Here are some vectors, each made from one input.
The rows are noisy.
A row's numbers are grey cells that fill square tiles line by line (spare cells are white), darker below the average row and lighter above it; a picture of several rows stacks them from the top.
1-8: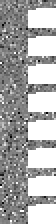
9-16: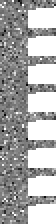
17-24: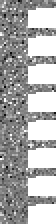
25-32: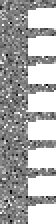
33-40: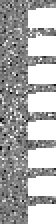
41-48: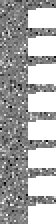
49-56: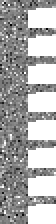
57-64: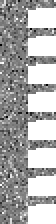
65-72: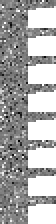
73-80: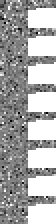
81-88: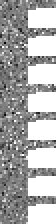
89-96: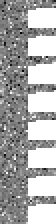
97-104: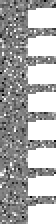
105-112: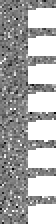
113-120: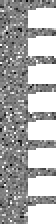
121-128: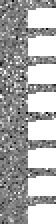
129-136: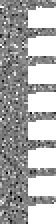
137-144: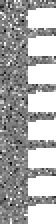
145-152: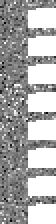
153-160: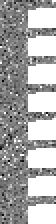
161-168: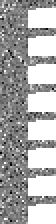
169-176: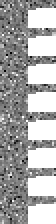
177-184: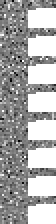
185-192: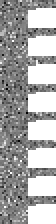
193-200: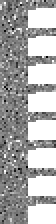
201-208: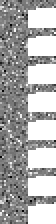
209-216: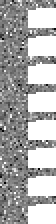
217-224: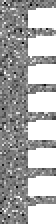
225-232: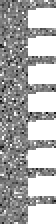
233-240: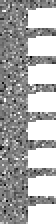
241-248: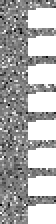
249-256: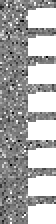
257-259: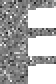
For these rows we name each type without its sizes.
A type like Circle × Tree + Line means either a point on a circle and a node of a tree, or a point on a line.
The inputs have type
(Bool × Bool × Bool × Bool × Bool + Unit) × Line.
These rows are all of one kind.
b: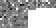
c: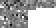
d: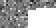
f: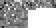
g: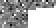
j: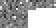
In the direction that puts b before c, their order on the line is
f, b, j, d, c, g.
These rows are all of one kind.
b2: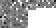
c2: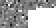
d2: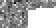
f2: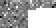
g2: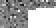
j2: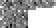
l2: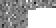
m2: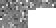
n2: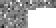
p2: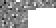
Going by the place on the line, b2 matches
m2 and p2.
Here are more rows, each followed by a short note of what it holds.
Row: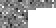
a point on a line and five true/false values
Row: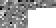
a point on a line
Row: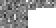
a point on a line and five true/false values
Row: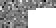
a point on a line and five true/false values
